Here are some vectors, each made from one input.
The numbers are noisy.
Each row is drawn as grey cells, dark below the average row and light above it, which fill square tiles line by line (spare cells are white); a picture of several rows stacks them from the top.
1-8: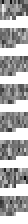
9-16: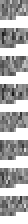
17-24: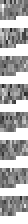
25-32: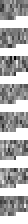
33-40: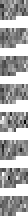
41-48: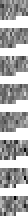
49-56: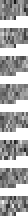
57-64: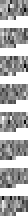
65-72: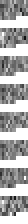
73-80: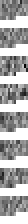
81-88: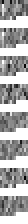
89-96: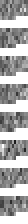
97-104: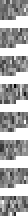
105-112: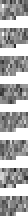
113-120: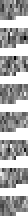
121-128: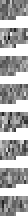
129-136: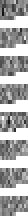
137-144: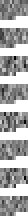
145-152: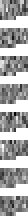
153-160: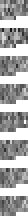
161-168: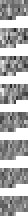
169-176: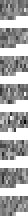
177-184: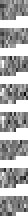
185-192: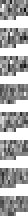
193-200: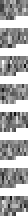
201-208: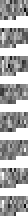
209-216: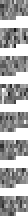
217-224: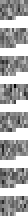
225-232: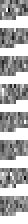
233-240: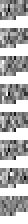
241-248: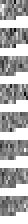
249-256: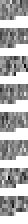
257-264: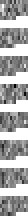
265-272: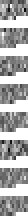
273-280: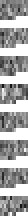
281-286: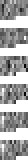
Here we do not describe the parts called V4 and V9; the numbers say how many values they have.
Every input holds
a value of V9, together with either a point on an 8-point line and a true/false value, or a value of V4.
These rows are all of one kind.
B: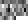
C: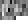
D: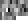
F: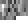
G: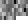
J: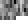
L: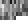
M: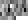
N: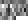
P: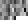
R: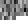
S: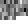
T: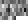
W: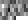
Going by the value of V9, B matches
M, N, P and T.
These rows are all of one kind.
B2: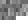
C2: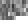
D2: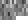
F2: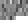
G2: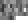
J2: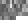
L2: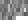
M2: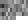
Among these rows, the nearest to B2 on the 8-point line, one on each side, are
G2 and M2.
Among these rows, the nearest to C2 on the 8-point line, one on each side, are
F2 and L2.
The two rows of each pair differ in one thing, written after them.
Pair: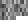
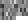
the place on the 8-point line
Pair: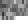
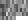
the true/false value
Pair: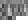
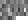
the place on the 8-point line
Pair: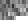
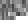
the place on the 8-point line
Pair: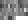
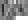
the value of V9
